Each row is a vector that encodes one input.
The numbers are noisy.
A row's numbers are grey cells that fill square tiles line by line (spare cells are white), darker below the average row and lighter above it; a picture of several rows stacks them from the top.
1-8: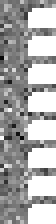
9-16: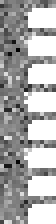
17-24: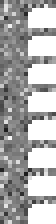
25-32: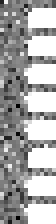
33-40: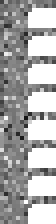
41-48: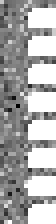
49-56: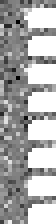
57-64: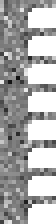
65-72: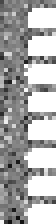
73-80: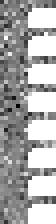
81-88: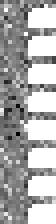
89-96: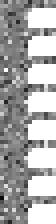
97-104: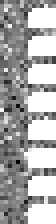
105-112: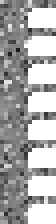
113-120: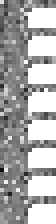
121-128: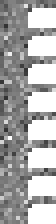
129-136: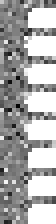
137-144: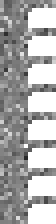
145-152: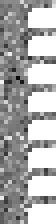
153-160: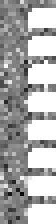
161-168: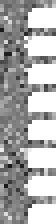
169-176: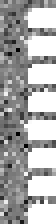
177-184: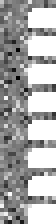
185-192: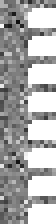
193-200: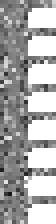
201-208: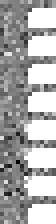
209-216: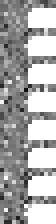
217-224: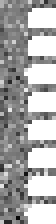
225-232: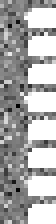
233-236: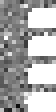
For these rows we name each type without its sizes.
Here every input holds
a node of a tree, together with either a fixed value, or three true/false values.
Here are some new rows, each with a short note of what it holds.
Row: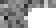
a node of a tree
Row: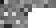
a node of a tree and three true/false values
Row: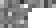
a node of a tree and three true/false values
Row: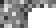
a node of a tree and three true/false values
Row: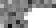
a node of a tree
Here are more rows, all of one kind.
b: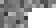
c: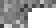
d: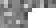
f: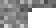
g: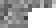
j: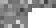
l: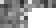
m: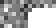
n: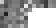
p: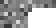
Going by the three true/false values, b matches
g and m.
